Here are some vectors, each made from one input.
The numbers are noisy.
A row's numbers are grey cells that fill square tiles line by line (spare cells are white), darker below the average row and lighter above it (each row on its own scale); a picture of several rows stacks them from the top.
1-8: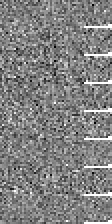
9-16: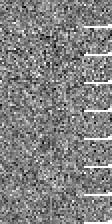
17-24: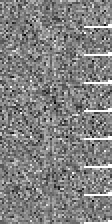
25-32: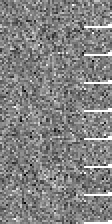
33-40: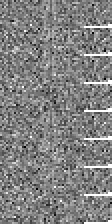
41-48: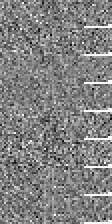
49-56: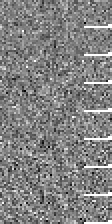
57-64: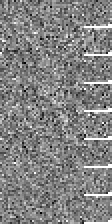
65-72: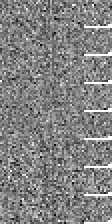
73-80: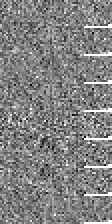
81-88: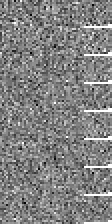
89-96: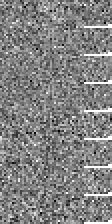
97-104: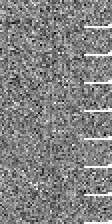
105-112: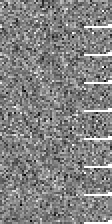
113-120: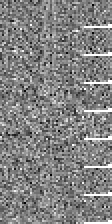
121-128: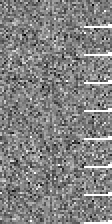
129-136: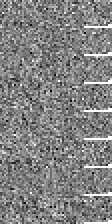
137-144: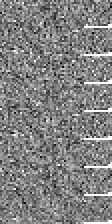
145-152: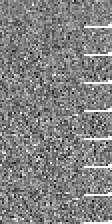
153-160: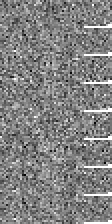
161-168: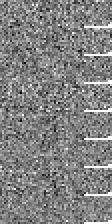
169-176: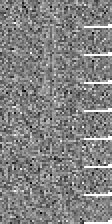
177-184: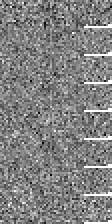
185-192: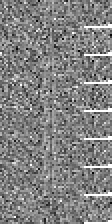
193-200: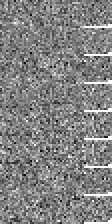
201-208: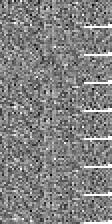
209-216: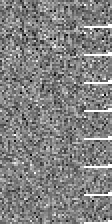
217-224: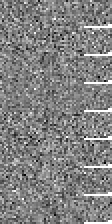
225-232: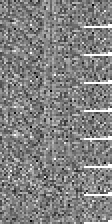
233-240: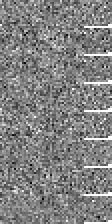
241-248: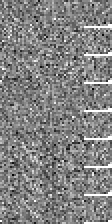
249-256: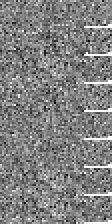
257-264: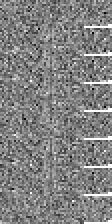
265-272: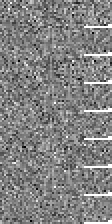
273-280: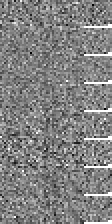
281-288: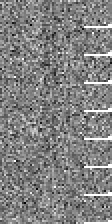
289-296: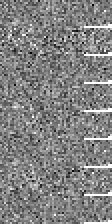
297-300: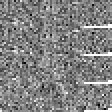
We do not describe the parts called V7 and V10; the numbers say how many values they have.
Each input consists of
either one of 11 labels, a value of V7 and a value of V10, or a list of up to two points on a 6-point line.
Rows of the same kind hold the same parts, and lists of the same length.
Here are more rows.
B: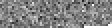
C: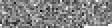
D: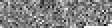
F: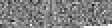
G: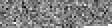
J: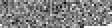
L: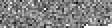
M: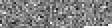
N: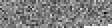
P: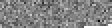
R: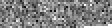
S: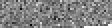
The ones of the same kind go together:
B, C, D, J, L, M, P, S
F
G, R
N

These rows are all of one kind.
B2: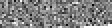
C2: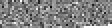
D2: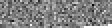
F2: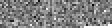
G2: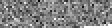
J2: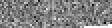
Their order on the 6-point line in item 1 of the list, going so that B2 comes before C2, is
G2, J2, F2, D2, B2, C2.
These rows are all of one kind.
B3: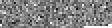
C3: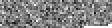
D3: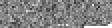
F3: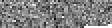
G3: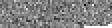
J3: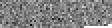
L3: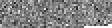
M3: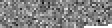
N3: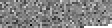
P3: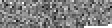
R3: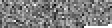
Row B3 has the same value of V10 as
P3 and R3.
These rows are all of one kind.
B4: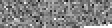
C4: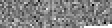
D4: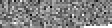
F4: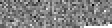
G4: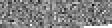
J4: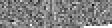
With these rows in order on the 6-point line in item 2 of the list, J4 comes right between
C4 and F4.
